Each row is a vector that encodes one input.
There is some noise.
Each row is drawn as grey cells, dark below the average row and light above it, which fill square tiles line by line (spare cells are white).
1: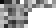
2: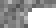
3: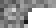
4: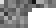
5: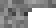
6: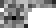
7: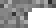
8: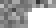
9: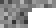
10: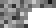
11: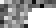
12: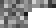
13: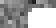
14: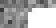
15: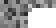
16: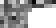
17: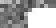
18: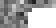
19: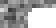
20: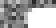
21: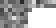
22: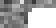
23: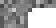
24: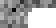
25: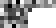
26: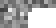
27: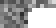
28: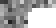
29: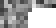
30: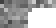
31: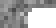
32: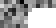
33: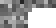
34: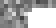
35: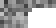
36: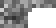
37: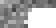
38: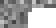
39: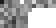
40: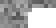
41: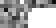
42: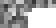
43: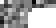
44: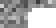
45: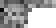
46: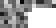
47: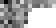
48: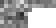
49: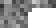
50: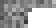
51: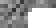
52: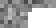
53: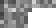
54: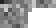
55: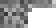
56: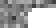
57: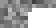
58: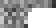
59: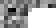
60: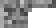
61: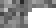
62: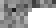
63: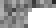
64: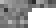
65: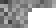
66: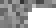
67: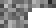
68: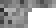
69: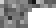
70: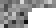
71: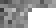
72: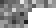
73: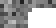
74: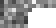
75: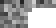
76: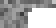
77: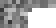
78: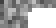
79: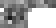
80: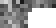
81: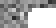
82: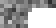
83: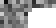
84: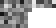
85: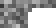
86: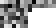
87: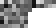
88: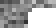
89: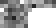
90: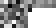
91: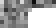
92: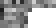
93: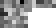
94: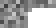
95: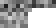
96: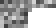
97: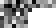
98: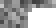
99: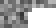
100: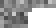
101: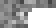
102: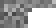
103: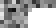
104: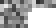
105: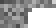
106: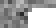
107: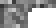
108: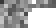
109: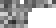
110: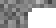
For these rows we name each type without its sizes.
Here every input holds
either a fixed value, or four true/false values.
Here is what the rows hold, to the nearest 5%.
About 5% of them hold a fixed value. The rest hold four true/false values.
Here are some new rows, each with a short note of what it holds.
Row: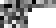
a fixed value
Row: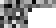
a fixed value
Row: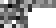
a fixed value
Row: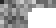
four true/false values
